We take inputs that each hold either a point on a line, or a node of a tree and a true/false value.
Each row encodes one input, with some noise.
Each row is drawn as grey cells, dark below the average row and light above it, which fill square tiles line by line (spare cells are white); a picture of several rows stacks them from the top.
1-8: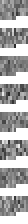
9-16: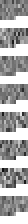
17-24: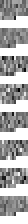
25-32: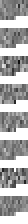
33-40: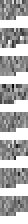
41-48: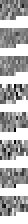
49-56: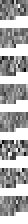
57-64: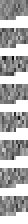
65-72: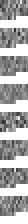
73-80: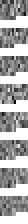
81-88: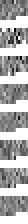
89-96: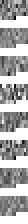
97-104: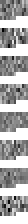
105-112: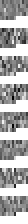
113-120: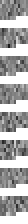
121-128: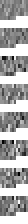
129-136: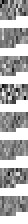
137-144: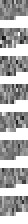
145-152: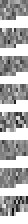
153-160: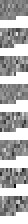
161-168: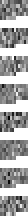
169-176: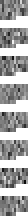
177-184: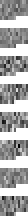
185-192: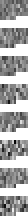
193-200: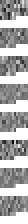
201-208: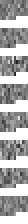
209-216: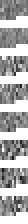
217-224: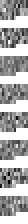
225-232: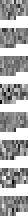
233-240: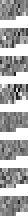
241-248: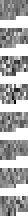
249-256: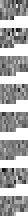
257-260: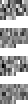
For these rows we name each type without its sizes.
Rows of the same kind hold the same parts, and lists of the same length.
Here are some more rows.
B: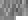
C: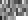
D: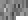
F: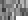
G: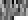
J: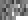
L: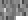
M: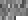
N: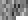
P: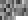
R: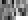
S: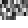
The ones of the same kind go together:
B, D, G, L, N, R, S
C, F, J, M, P

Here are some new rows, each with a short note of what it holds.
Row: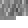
a point on a line
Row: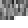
a point on a line
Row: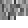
a point on a line
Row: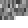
a point on a line
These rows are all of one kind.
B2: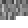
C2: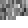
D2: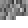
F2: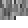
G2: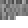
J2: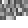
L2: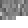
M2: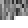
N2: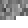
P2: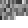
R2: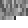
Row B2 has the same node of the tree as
G2, N2, P2 and R2.
